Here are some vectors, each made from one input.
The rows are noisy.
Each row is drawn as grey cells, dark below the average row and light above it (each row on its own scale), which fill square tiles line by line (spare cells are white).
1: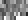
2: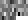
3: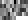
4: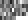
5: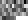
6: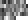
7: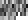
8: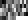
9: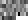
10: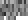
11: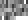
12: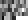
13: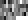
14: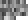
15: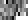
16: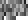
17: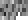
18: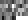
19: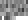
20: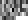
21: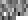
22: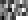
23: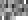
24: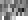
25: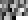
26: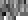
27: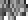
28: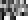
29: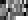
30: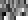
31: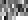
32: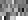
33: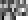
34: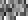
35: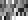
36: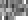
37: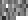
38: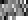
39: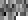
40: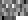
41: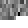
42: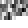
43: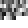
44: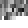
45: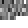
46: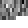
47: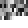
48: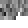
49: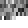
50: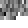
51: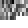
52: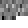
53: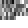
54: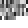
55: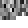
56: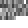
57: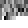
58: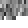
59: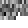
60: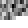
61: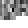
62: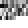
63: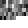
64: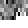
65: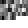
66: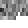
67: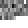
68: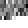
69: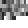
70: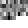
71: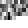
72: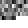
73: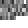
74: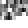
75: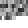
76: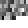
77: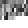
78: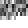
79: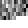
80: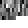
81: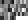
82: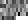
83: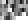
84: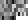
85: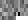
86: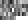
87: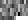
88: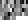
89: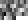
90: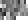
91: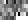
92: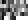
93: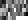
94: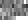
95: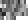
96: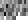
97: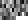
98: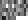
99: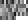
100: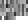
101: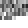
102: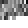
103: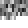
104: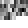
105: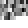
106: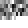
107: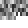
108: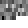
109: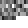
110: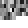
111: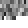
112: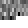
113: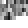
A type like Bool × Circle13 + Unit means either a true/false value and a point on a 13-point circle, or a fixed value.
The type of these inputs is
(Bool × Bool × Bool + Line5) × Line5.
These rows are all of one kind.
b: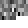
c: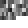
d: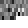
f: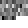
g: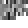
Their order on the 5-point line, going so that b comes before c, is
b, d, c, f, g.
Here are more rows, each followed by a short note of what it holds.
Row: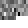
a point on a 5-point line and three true/false values
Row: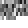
a point on each of two 5-point lines
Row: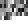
a point on a 5-point line and three true/false values
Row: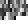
a point on each of two 5-point lines
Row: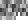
a point on each of two 5-point lines
